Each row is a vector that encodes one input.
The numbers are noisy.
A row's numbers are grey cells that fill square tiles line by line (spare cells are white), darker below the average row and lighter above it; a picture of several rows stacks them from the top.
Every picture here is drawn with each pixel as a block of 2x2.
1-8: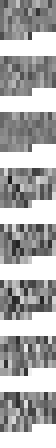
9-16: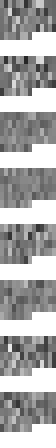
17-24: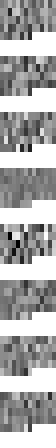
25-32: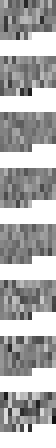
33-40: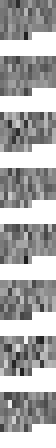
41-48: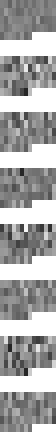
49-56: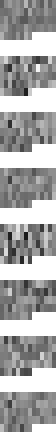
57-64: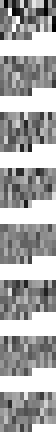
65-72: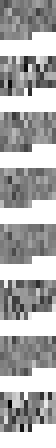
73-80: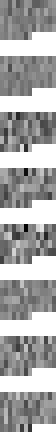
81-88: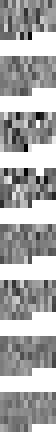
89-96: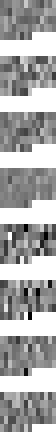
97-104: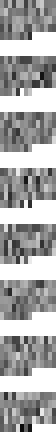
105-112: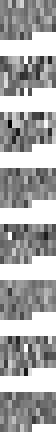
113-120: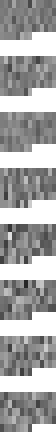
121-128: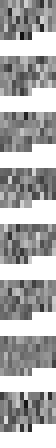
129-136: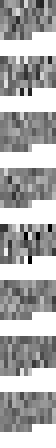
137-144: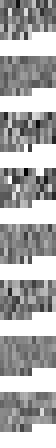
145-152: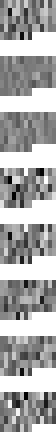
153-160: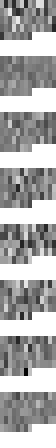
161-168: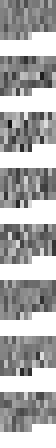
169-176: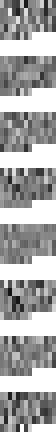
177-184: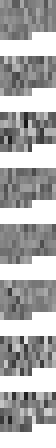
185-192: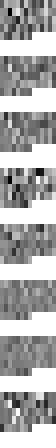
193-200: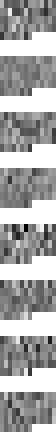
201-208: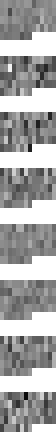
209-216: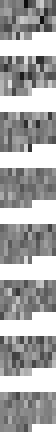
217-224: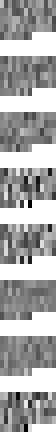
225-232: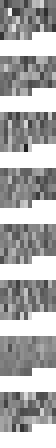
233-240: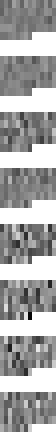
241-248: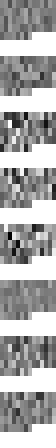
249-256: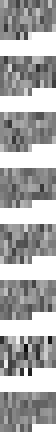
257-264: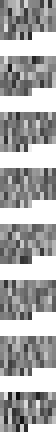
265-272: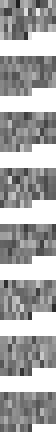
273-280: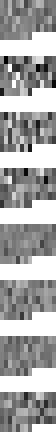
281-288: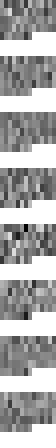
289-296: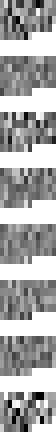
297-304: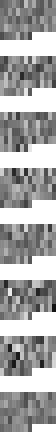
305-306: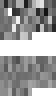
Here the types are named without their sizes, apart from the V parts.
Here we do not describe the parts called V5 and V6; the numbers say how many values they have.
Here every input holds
a true/false value, together with either a label and a value of V5, or a point on a line and a value of V6.
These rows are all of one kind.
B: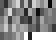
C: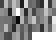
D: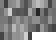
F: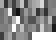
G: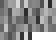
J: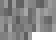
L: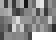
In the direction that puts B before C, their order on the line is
G, B, F, L, J, D, C.
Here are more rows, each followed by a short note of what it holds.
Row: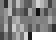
a point on a line, a true/false value and a value of V6
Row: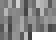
a point on a line, a true/false value and a value of V6
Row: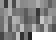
a point on a line, a true/false value and a value of V6
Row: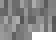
a label, a true/false value and a value of V5
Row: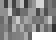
a label, a true/false value and a value of V5
